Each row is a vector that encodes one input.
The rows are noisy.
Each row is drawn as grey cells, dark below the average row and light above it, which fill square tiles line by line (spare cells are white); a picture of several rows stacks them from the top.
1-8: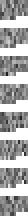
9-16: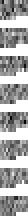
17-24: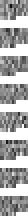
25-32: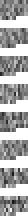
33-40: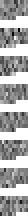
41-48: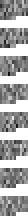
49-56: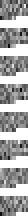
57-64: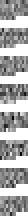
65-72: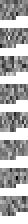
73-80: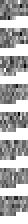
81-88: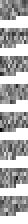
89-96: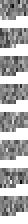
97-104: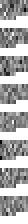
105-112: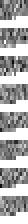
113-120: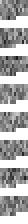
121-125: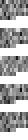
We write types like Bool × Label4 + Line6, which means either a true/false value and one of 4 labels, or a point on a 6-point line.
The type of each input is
(Line7 + Tree12) × Line8.
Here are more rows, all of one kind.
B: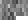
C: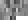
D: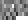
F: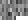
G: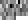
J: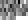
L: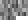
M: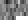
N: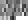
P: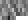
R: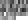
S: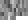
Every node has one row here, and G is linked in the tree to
S.
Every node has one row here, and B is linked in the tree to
C and L.
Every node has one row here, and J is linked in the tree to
C and S.
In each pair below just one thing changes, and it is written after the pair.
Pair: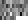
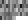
the place on the 7-point line
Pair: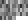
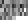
the place on the 8-point line
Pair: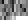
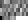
the place on the 8-point line
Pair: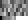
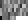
the place on the 7-point line
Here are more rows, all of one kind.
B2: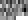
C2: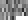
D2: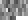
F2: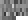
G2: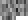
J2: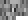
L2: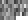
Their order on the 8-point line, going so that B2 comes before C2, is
B2, C2, D2, J2, F2, G2, L2.
